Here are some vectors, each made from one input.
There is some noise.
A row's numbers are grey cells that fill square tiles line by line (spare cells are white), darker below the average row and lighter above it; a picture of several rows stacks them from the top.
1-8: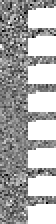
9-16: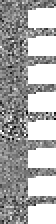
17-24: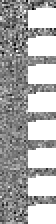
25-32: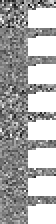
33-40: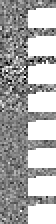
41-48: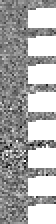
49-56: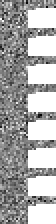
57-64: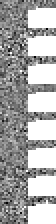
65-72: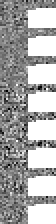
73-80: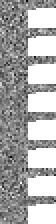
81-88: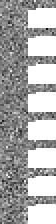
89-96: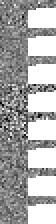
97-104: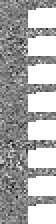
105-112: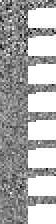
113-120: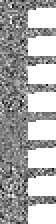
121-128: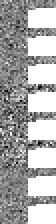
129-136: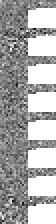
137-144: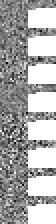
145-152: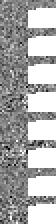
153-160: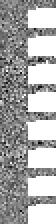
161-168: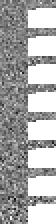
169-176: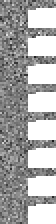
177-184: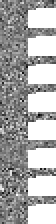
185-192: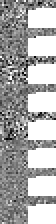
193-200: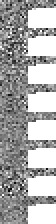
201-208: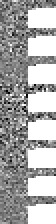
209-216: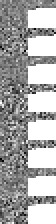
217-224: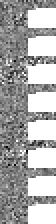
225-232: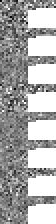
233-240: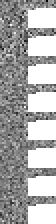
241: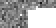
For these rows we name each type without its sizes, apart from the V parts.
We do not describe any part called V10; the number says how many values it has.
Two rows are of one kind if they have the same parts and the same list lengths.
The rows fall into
5 kinds.
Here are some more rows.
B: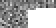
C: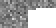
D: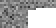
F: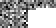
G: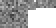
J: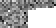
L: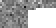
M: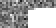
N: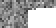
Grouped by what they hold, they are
B, M
C, J
D, G, L
F
N

